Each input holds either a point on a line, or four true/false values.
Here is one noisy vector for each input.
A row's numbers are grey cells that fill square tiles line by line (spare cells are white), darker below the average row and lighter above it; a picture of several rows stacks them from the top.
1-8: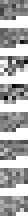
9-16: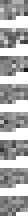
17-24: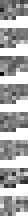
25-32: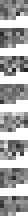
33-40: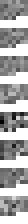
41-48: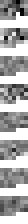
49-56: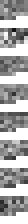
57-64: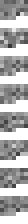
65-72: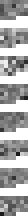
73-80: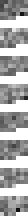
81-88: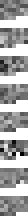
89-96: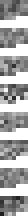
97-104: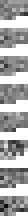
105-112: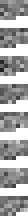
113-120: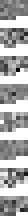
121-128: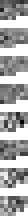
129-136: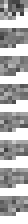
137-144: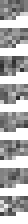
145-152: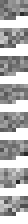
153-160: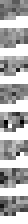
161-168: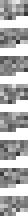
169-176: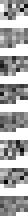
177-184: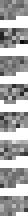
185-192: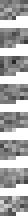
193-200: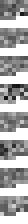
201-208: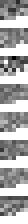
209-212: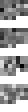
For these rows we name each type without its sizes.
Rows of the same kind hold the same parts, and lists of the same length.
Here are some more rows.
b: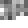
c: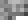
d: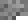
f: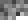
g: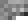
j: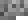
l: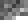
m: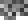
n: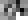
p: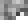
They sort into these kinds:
b, c, d, f, g, j, l, p
m, n

